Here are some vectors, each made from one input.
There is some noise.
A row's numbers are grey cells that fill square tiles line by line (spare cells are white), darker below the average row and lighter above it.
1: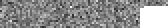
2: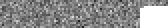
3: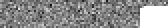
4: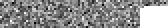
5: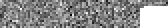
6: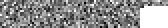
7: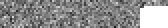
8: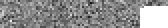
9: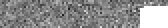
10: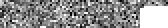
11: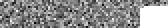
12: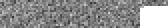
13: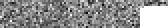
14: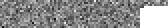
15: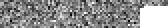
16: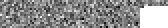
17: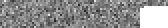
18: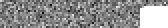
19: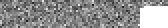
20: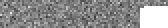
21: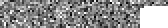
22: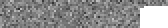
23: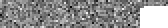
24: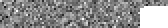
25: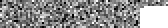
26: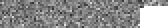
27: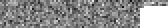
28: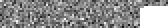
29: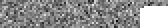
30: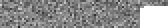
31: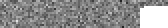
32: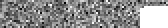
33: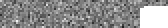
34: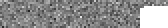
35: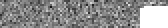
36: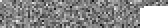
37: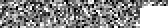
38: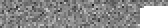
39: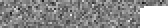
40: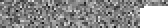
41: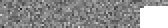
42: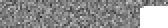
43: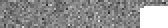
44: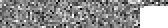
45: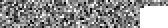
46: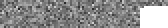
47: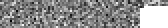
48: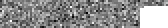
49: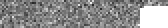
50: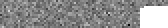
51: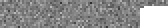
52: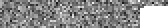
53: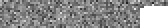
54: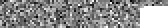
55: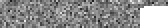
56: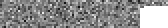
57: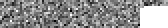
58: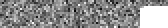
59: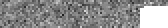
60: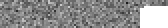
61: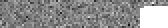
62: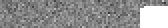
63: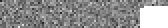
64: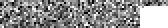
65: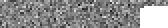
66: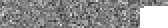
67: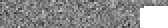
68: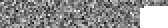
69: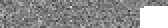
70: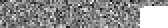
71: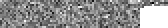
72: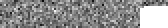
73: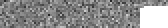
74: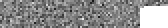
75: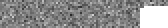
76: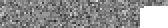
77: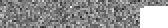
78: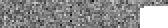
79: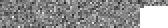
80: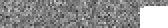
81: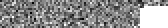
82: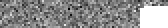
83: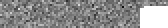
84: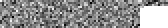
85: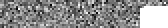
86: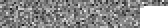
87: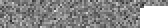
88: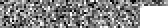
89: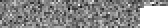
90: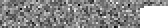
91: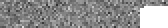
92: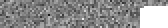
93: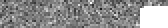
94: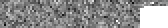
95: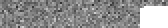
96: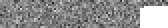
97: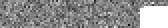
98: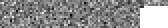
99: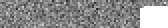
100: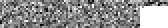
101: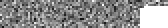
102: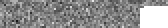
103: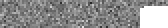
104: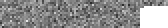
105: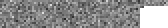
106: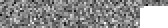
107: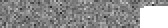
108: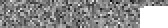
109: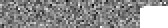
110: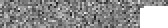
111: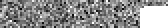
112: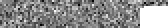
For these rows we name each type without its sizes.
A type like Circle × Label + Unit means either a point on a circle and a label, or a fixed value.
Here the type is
Bool × Bool × Bool × Bool × (Line + Tree).
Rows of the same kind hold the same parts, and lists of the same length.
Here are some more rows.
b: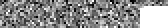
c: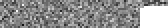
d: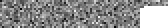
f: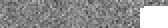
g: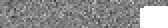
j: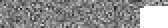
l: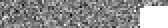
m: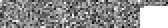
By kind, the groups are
b, l, m
c, d, f, g, j

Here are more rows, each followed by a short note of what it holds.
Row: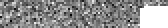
a point on a line and four true/false values
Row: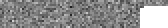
a node of a tree and four true/false values
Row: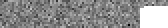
a node of a tree and four true/false values
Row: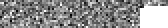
a node of a tree and four true/false values
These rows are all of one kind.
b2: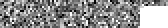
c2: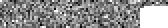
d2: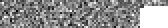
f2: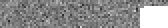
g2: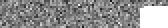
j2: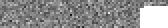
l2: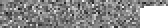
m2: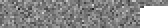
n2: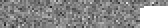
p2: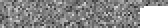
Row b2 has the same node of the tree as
n2 and p2.
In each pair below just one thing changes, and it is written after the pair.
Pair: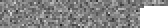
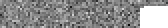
one of the four true/false values
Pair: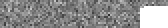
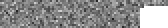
the node of the tree
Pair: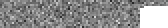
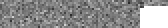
one of the four true/false values
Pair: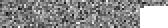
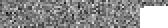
one of the four true/false values
